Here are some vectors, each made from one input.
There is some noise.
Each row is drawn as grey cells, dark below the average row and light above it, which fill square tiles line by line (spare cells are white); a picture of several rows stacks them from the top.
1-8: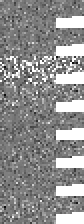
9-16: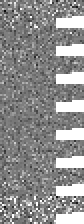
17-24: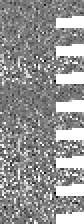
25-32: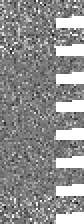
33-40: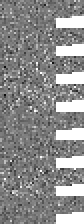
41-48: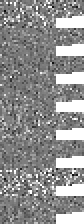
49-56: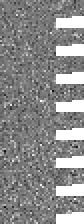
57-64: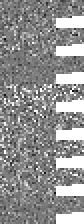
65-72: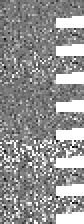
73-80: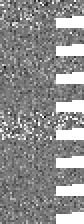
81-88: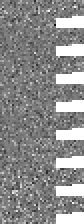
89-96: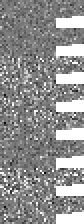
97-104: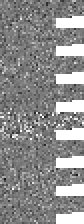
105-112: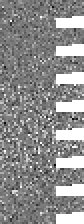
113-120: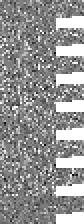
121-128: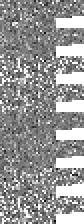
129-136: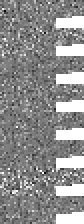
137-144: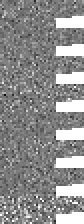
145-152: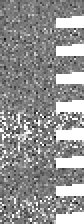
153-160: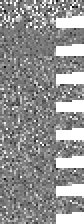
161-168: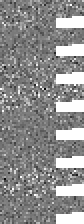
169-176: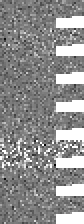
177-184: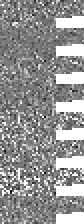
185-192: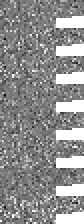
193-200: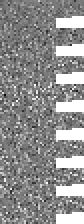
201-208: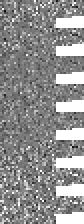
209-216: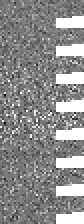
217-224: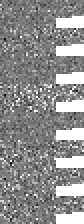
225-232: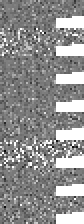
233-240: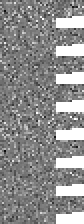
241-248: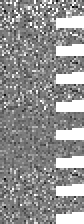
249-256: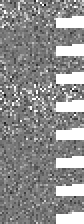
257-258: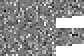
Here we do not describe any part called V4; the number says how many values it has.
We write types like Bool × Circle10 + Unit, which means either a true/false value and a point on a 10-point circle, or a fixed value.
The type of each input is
Bool × Line7 + Circle13 × (Line11 + V4).
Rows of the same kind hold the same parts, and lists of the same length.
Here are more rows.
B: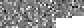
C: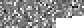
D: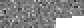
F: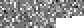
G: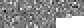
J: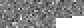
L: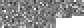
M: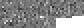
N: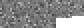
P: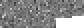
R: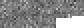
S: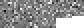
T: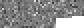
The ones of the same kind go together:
B, C, J, M
D, F, L, T
G, N, P, R, S

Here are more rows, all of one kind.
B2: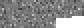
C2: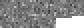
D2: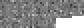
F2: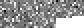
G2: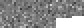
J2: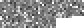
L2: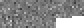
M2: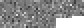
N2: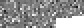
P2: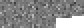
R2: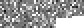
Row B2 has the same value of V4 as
G2 and M2.
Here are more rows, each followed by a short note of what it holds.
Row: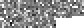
a point on a 7-point line and a true/false value
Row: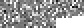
a point on a 13-point circle and a point on an 11-point line
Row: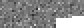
a point on a 13-point circle and a point on an 11-point line
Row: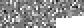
a point on a 13-point circle and a point on an 11-point line
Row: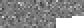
a point on a 13-point circle and a point on an 11-point line
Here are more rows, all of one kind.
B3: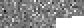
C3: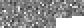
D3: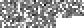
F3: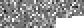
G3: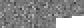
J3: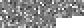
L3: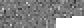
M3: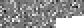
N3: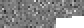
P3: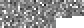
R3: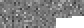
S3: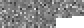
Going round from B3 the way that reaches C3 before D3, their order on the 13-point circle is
B3, F3, C3, P3, M3, G3, S3, J3, L3, D3, R3, N3.
